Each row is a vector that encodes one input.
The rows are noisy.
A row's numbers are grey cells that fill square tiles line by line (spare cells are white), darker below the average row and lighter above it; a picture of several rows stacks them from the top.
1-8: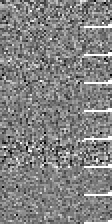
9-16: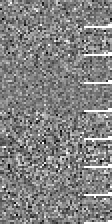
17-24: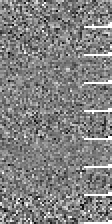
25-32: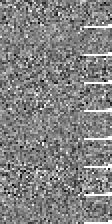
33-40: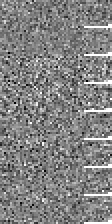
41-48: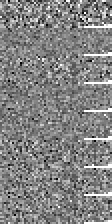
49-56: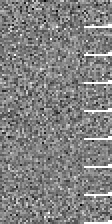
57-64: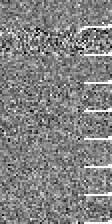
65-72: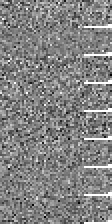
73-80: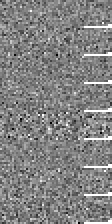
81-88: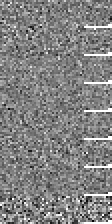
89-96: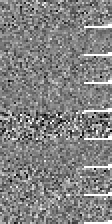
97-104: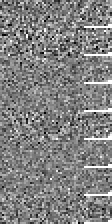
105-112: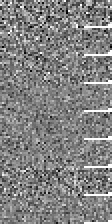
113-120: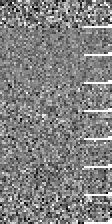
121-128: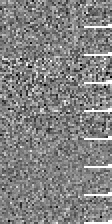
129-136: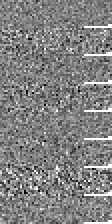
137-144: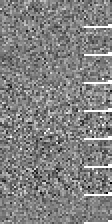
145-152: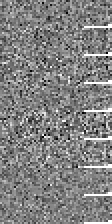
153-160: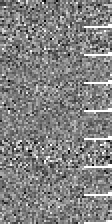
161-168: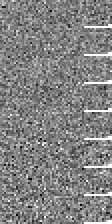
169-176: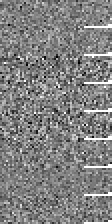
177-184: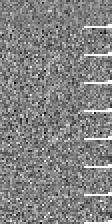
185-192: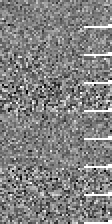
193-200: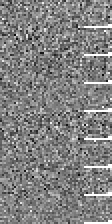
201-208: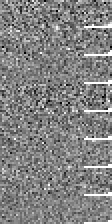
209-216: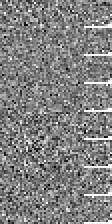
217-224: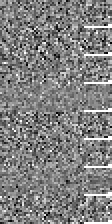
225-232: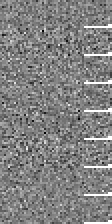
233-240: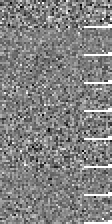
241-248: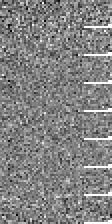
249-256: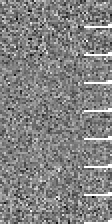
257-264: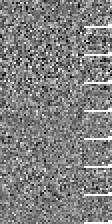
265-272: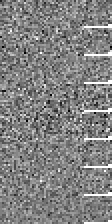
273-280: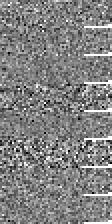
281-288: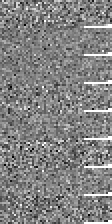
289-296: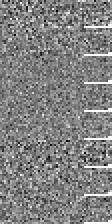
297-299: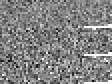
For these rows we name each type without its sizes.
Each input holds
a point on a circle and a point on a line, together with either a point on a circle, or a fixed value.
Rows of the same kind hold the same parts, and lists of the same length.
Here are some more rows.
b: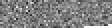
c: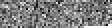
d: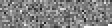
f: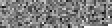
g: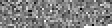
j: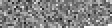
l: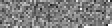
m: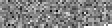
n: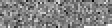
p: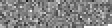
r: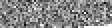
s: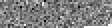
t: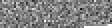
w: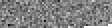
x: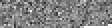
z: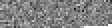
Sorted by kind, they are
b, g, j, n, p, r, t, w, x
c, d, f, l, m, s, z

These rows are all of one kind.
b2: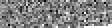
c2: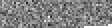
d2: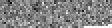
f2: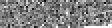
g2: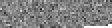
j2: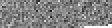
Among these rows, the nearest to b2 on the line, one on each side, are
d2 and f2.
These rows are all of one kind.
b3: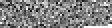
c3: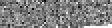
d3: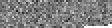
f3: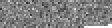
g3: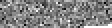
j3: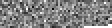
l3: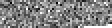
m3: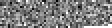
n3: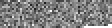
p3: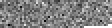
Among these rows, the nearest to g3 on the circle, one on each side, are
f3 and p3.
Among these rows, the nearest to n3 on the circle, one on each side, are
d3 and f3.
